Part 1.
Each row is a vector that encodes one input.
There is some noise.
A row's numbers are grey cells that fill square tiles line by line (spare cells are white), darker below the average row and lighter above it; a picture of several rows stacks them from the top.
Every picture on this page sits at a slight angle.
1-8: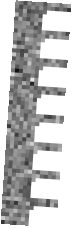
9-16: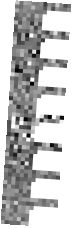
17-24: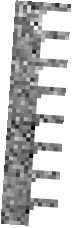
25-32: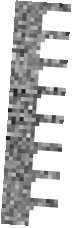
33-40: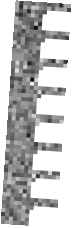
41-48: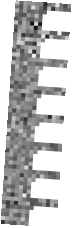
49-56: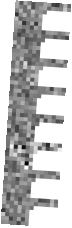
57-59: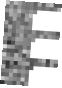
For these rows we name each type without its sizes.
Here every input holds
a label.
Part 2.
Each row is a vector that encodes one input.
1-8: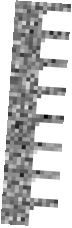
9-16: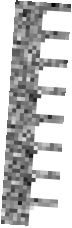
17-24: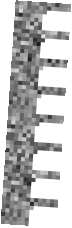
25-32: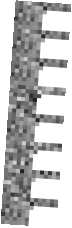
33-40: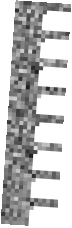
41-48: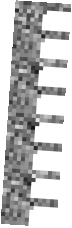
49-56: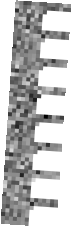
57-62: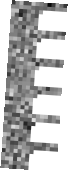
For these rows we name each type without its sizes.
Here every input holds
a label.
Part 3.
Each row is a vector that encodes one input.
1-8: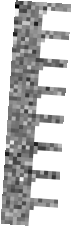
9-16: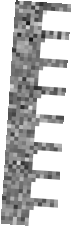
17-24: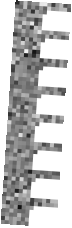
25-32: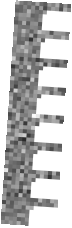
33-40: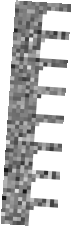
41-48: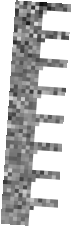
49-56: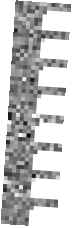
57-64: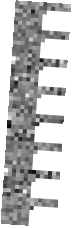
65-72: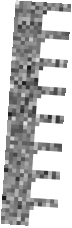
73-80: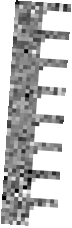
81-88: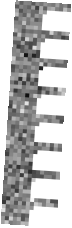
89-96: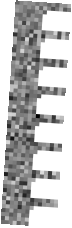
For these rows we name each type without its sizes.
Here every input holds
four true/false values.
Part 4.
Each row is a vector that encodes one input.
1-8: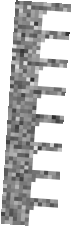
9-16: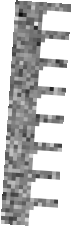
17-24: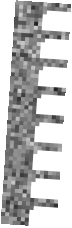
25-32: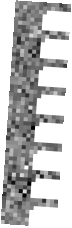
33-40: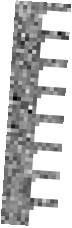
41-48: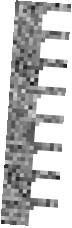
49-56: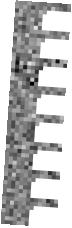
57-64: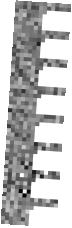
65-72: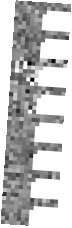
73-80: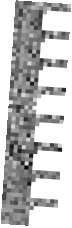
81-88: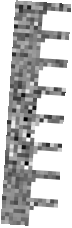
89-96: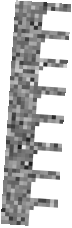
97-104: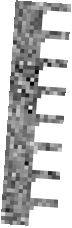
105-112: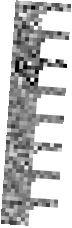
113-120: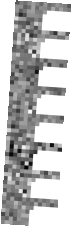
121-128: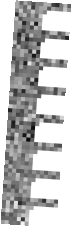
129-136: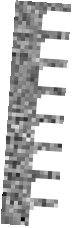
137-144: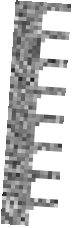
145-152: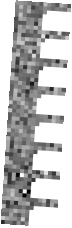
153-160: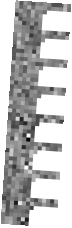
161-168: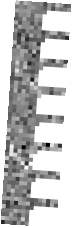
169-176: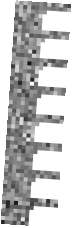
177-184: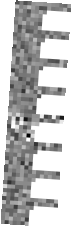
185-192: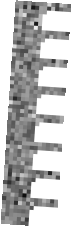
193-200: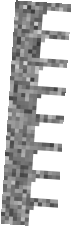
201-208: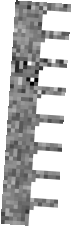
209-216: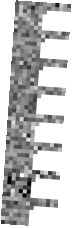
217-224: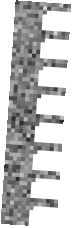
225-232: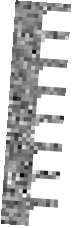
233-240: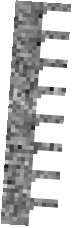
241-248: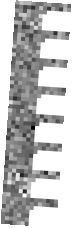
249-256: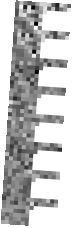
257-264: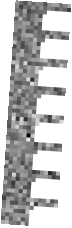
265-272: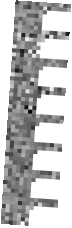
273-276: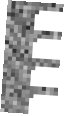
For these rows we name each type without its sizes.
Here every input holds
a label.
